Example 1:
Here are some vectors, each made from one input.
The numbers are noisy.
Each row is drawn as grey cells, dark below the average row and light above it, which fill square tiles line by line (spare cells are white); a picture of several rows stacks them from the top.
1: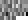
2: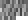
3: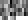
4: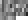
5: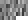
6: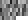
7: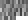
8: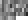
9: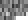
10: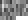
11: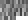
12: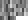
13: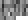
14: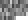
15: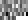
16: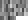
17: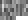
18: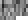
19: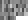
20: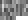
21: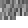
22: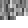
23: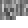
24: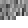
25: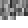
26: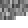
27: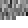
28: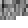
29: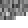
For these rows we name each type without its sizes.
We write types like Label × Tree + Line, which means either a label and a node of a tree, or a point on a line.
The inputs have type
Bool × Bool × Bool.
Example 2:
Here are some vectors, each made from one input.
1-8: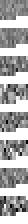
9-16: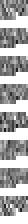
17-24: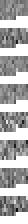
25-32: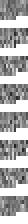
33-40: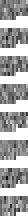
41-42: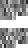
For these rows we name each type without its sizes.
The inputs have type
Line.
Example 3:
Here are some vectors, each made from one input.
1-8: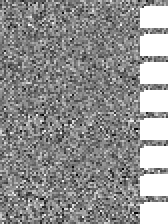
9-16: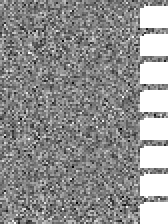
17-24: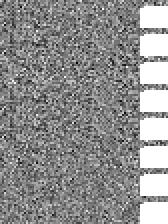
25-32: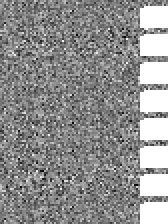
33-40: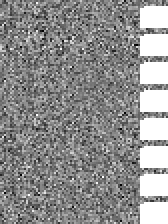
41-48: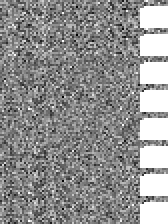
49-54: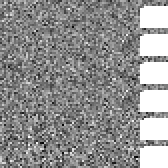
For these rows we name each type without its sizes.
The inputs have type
Line.
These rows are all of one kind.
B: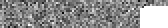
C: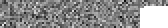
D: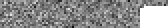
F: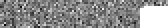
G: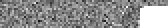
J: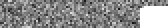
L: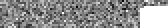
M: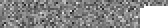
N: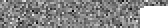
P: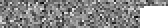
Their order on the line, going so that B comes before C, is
P, B, C, F, J, G, D, M, N, L.
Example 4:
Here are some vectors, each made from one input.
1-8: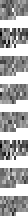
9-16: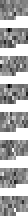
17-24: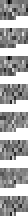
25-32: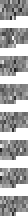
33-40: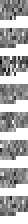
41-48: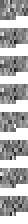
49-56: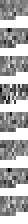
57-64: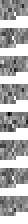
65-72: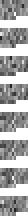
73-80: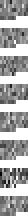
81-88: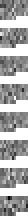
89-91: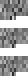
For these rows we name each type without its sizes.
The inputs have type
Tree + Unit.
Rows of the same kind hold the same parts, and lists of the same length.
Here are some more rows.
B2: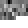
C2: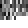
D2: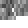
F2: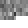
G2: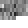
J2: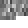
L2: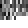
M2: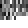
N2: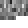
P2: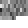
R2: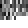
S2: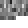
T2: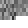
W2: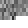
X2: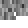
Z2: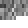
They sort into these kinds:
B2, D2, F2, G2, J2, N2, P2, S2, T2, W2, X2, Z2
C2, L2, M2, R2

